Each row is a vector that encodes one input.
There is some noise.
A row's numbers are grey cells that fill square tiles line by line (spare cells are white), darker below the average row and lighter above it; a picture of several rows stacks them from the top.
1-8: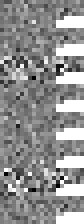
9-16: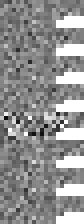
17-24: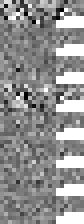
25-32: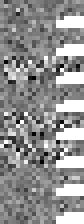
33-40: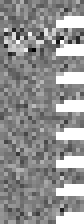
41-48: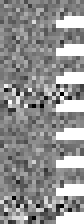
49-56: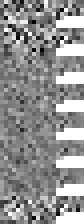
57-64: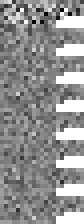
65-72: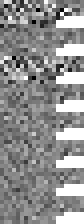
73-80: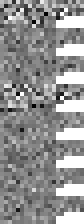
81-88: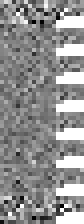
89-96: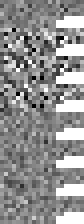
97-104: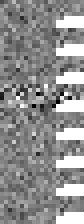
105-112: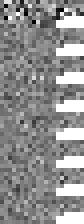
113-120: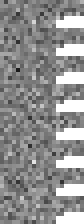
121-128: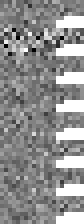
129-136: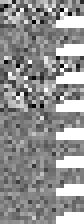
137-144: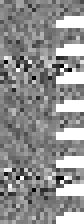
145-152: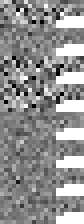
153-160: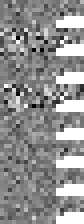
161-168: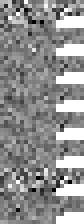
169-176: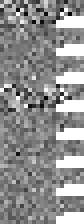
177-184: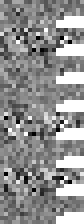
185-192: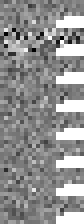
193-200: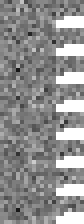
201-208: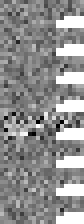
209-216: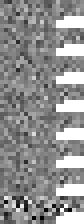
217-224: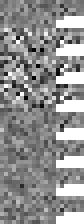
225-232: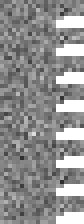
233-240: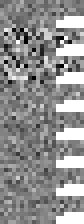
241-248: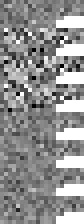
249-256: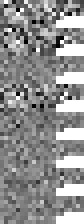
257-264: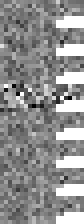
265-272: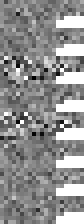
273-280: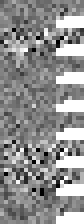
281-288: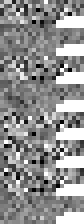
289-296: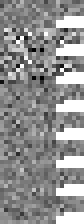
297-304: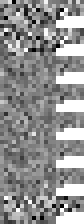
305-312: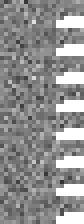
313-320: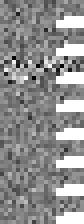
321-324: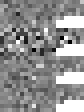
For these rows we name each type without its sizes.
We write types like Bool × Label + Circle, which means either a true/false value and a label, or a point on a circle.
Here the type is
Bool × Bool × Bool × Bool × Bool + Circle × Label.
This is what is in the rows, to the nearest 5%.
About 25% of them hold a point on a circle and a label. The rest hold five true/false values.
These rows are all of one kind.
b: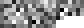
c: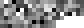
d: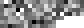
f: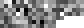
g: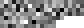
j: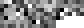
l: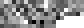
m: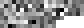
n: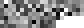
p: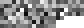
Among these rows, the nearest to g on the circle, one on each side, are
c and l.
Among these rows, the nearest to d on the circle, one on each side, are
b and m.
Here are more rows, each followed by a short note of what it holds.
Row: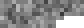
five true/false values
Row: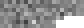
five true/false values
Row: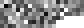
a point on a circle and a label
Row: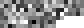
a point on a circle and a label
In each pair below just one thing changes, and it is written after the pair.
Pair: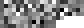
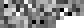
the place on the circle
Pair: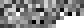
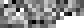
the label
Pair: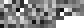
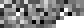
the label
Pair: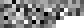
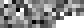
the label
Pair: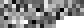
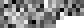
the place on the circle
